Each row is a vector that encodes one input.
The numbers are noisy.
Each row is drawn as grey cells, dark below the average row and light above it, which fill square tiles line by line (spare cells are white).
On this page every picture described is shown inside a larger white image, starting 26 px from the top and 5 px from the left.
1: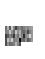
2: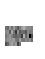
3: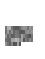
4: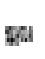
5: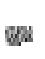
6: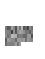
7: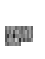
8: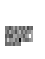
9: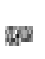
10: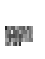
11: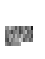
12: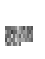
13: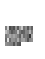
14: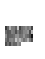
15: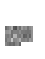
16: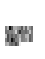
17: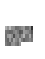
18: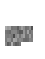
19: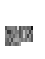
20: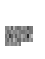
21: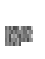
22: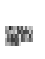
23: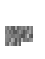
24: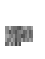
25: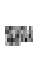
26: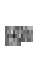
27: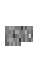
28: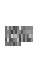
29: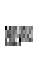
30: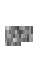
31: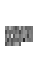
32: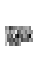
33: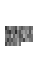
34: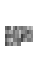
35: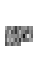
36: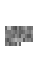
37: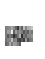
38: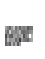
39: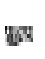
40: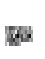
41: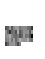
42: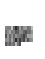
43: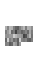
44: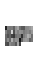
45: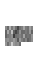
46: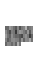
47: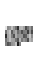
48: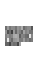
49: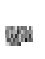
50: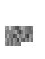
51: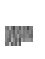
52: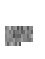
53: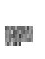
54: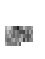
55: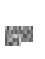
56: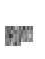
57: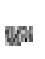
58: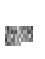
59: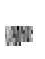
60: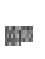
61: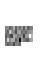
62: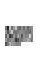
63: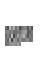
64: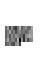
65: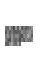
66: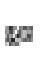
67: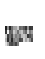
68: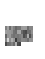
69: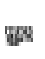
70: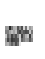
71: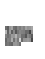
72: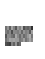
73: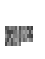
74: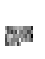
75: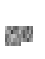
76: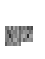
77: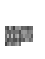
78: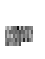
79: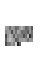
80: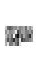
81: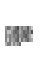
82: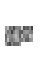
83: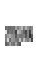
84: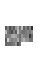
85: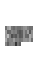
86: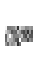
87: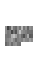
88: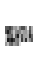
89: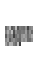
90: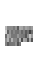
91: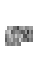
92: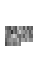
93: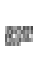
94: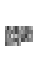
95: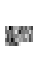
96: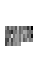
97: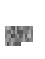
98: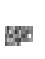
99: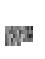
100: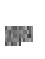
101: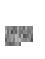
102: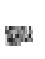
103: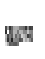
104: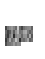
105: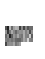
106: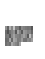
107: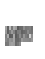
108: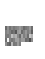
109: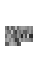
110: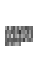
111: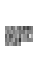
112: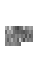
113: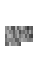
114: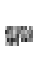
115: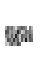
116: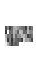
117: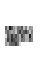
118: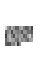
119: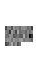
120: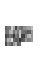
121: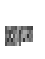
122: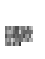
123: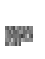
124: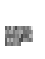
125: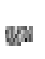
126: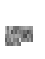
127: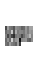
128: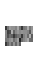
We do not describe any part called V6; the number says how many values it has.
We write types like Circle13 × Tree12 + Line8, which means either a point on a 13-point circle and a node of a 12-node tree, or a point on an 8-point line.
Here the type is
Label5 + Label8 × (Tree9 + V6).
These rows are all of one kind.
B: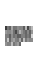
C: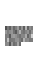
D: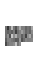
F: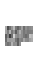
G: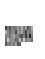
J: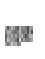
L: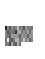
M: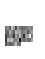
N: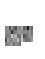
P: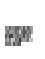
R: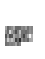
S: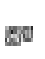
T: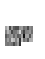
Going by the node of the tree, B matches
D, G, J and N.
